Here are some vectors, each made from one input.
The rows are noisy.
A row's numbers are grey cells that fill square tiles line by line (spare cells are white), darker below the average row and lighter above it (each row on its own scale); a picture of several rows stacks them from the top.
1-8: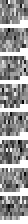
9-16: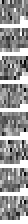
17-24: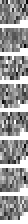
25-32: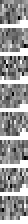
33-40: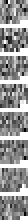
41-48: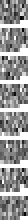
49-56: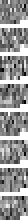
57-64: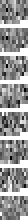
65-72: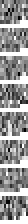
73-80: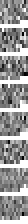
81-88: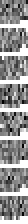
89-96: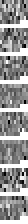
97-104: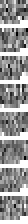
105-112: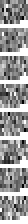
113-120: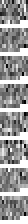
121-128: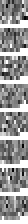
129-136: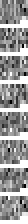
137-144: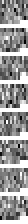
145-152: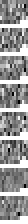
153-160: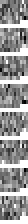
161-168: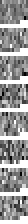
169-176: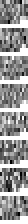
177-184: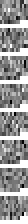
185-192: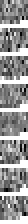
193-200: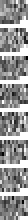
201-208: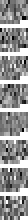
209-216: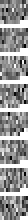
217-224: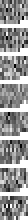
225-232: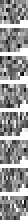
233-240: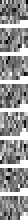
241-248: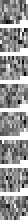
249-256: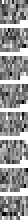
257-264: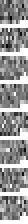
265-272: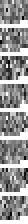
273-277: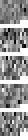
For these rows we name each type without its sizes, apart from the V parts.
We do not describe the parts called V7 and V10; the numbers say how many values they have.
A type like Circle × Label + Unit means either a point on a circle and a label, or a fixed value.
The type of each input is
(Bool × Line + V7) × V10.
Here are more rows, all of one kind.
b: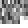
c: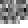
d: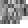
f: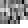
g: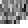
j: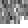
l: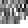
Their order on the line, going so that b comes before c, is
j, b, l, c, g, f, d.
